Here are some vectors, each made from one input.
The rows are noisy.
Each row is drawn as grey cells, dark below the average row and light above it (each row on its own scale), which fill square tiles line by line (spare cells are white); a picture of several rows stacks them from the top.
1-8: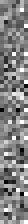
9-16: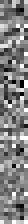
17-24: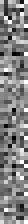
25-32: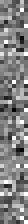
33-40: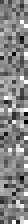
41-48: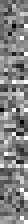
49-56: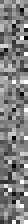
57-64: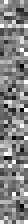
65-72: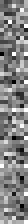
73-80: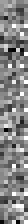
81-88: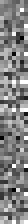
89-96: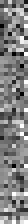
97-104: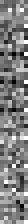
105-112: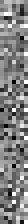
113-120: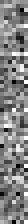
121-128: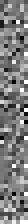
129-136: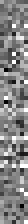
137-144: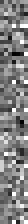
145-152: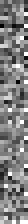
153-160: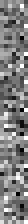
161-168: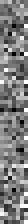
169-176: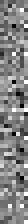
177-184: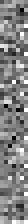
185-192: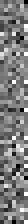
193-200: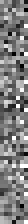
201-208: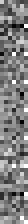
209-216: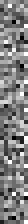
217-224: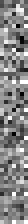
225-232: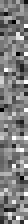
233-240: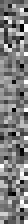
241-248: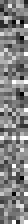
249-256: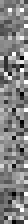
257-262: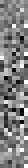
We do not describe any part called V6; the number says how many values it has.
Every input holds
a list of up to two items, each a true/false value and a value of V6.
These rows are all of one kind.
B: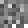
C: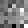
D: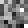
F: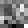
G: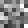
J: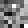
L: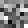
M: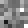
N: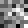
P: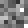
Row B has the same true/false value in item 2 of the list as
D and N.
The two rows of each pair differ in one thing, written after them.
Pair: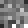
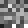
the value of V6 in item 2 of the list
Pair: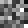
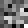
the true/false value in item 1 of the list
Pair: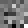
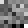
the true/false value in item 1 of the list
